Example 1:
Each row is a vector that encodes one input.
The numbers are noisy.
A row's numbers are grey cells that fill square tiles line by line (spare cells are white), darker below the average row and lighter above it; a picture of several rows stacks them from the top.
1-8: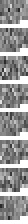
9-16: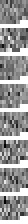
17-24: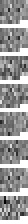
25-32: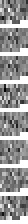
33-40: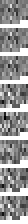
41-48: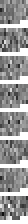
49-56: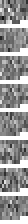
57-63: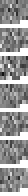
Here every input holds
a point on a 10-point line.
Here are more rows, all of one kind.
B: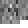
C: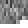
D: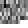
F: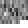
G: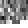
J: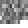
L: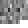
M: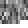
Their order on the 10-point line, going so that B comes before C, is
D, M, F, B, L, J, C, G.
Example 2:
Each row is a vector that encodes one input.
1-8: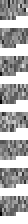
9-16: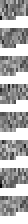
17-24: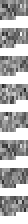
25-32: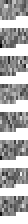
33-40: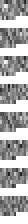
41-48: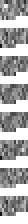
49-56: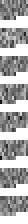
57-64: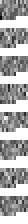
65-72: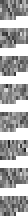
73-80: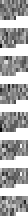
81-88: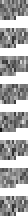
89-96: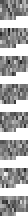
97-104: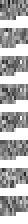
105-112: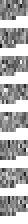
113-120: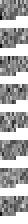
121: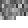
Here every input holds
a node of a 19-node tree.
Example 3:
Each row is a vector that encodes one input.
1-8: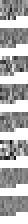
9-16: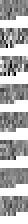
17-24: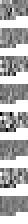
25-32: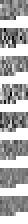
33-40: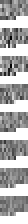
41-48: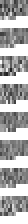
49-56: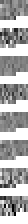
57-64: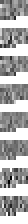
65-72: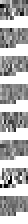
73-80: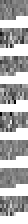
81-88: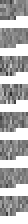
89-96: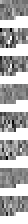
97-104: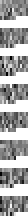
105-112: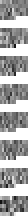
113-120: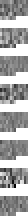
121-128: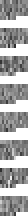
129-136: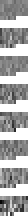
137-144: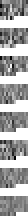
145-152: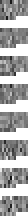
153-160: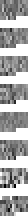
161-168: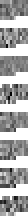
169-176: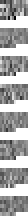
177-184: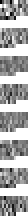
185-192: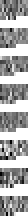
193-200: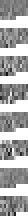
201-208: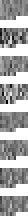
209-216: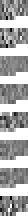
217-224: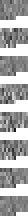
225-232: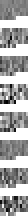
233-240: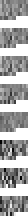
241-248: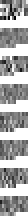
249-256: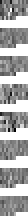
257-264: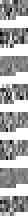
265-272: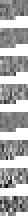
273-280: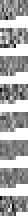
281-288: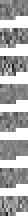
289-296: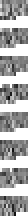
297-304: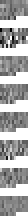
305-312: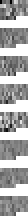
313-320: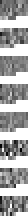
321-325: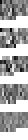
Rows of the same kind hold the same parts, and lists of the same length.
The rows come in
2 kinds.
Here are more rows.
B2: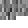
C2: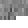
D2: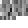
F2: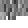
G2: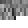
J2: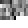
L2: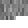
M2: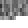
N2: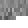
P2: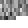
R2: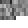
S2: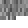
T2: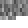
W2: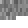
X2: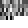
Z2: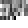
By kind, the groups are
B2, C2, D2, G2, J2, L2, M2, N2, P2, R2, S2, T2, W2, X2, Z2
F2

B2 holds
a point on a 15-point circle.
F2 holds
a fixed value.
